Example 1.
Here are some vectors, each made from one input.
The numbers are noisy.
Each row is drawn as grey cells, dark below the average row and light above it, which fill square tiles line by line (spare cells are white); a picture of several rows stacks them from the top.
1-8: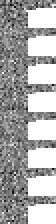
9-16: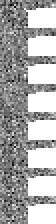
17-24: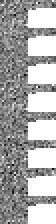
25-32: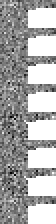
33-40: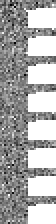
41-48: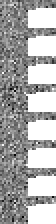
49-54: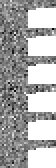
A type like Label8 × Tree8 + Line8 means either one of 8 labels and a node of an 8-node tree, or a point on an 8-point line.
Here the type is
Bool × Line7.
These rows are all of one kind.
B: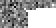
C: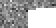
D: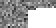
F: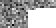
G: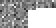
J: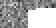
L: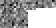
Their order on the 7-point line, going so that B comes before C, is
D, B, L, C, J, G, F.
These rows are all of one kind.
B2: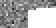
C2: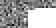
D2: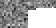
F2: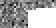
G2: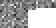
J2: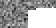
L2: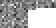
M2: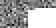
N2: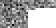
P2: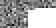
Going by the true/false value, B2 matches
D2, G2, J2 and L2.
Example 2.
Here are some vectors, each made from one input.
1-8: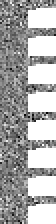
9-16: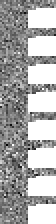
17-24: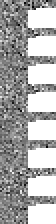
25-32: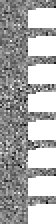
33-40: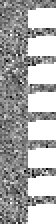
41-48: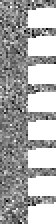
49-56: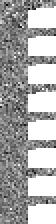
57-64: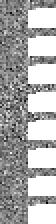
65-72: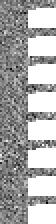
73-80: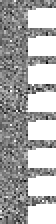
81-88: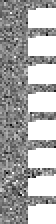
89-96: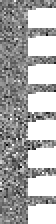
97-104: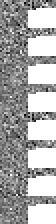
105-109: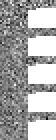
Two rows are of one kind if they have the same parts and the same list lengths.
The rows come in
2 kinds.
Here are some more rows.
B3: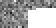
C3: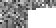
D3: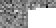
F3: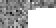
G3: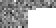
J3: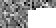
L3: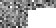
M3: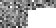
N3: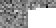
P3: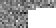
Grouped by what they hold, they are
B3, D3, F3, G3, N3, P3
C3, J3, L3, M3

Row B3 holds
a point on an 8-point circle.
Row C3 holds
one of 6 labels.
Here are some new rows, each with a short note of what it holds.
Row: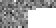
a point on an 8-point circle
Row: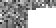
one of 6 labels
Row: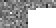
a point on an 8-point circle
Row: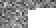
a point on an 8-point circle
